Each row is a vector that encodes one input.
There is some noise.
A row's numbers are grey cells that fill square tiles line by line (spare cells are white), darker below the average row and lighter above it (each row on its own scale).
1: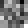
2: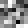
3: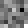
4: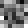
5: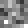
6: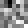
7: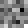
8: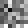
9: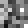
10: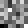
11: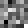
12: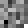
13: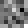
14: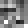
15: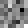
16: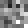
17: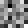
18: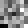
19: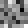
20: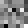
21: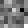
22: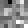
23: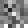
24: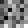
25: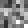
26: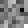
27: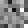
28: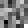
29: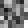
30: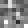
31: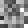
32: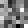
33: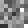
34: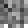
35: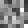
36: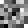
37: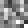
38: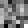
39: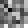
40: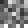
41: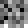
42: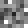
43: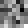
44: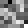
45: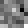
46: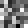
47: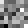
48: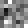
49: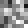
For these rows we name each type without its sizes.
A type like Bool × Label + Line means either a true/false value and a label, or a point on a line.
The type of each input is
Bool × Tree.
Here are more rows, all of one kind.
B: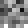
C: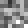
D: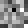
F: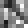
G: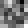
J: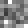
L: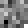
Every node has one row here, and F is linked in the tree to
B and C.
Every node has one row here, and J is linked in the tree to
D.
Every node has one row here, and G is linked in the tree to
L.
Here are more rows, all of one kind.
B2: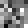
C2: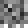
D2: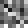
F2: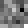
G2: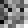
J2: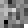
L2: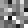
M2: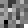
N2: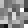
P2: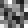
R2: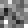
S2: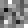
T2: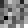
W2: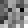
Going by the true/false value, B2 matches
J2, L2, M2 and N2.
